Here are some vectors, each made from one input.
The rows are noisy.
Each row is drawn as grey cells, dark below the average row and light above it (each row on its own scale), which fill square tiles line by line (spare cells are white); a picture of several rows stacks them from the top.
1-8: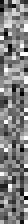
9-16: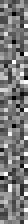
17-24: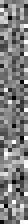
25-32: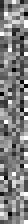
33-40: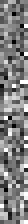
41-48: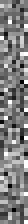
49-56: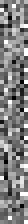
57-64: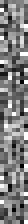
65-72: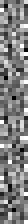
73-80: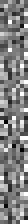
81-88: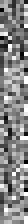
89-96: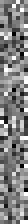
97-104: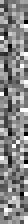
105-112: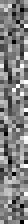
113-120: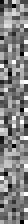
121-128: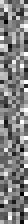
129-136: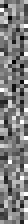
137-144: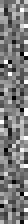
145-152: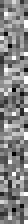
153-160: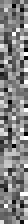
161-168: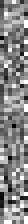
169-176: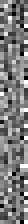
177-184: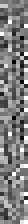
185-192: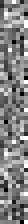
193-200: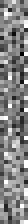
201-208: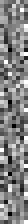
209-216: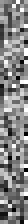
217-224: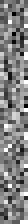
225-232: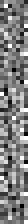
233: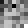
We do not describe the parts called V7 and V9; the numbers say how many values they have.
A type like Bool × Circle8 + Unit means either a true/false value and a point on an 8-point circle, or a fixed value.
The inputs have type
Bool × V9 + Label5 × List2(V7) + Line5.
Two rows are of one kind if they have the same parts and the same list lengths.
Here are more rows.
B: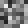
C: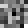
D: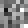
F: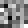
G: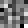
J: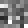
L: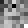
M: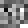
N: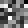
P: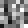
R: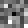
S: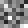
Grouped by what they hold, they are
B, S
C, G, R
D, F, M, P
J, N
L

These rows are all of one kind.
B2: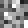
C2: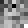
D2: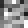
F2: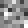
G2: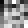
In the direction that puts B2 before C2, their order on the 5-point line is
B2, F2, D2, G2, C2.
